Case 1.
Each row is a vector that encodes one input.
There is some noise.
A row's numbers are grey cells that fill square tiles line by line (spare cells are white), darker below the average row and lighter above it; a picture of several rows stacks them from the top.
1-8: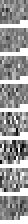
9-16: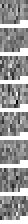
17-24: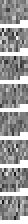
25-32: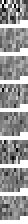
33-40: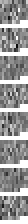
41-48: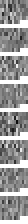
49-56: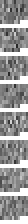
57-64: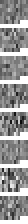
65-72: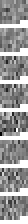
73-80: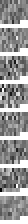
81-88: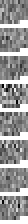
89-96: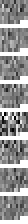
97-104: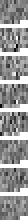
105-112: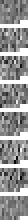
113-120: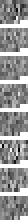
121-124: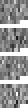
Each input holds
either one of 5 labels, or a point on an 11-point line.
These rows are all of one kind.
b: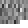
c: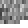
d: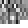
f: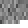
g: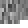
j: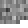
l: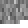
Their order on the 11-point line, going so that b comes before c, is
b, g, l, f, d, j, c.
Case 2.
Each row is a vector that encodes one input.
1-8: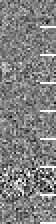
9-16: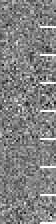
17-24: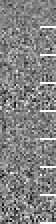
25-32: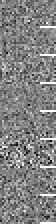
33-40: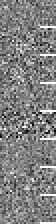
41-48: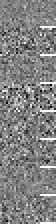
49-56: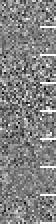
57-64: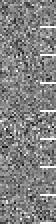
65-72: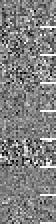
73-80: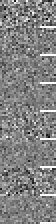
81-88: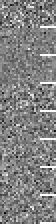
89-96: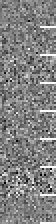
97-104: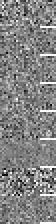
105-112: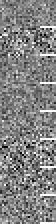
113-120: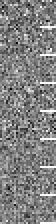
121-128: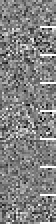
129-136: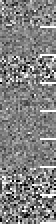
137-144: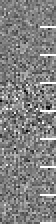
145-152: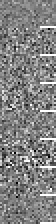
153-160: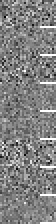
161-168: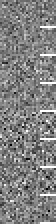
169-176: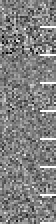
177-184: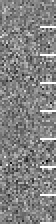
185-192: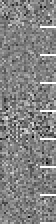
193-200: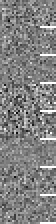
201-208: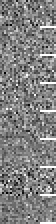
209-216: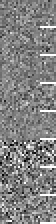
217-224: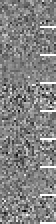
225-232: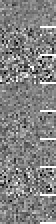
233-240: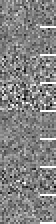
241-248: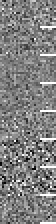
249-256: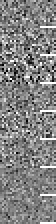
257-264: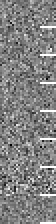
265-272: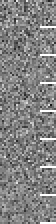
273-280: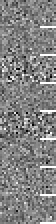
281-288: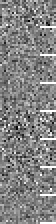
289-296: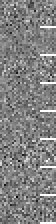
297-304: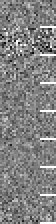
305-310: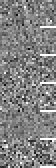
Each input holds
a point on a 13-point line, together with either a fixed value, or a node of a 17-node tree.
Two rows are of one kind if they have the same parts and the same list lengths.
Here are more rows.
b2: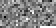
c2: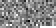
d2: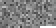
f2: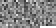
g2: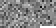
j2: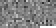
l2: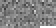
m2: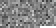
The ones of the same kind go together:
b2, d2, g2, m2
c2, f2, j2, l2

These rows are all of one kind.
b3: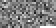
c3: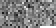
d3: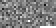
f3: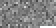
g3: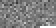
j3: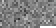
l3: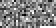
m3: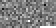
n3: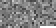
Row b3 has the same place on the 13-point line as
d3, l3 and m3.
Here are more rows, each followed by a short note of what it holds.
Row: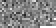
a point on a 13-point line and a node of a 17-node tree
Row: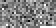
a point on a 13-point line
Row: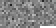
a point on a 13-point line and a node of a 17-node tree
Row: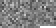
a point on a 13-point line
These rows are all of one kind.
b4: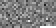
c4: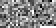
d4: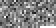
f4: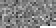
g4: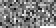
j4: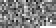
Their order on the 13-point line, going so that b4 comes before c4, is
b4, d4, j4, g4, f4, c4.
